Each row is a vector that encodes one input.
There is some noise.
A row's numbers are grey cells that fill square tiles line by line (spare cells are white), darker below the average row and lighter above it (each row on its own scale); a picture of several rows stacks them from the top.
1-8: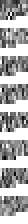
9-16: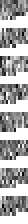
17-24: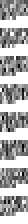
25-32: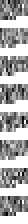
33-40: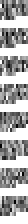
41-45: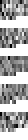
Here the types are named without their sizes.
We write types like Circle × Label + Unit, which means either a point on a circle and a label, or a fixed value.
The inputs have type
(Circle + Unit) × Line.
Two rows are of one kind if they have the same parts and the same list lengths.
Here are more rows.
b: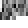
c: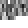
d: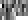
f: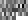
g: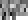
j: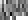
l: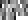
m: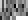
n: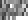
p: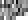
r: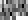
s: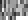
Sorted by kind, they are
b, c, d, f, j, m, r
g, l, n, p, s

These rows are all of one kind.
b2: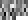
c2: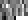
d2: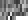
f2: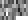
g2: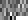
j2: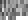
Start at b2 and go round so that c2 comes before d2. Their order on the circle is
b2, j2, c2, g2, d2, f2.
